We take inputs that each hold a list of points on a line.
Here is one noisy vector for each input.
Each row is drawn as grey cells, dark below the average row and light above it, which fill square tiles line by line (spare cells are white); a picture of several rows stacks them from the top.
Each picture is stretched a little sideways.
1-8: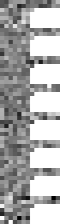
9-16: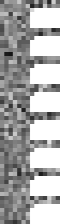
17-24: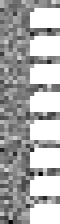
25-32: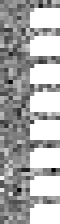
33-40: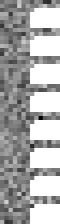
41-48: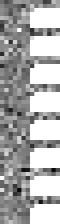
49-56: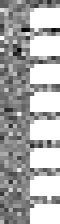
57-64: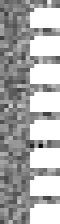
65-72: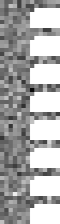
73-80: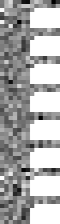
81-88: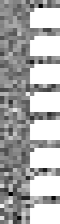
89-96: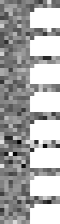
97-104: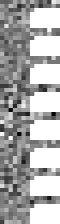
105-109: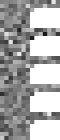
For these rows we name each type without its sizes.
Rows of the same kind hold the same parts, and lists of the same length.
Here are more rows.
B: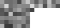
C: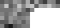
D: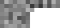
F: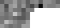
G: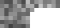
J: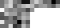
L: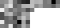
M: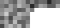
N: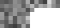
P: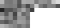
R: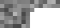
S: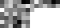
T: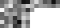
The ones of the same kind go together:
B, C, G, N, P, R
D, F, M
J, L, S, T

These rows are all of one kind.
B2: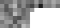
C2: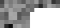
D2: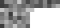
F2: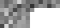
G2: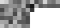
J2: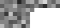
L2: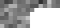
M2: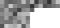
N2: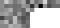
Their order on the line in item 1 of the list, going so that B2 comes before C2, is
F2, D2, M2, N2, G2, B2, L2, C2, J2.
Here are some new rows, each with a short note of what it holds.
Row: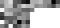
the empty list
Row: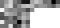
the empty list
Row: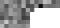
a list of two items
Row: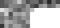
a list of two items
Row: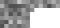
a list of one item
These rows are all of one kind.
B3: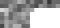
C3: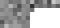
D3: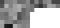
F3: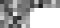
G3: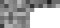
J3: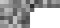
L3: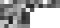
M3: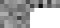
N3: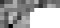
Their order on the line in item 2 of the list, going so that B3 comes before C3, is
J3, B3, C3, G3, N3, M3, D3, F3, L3.
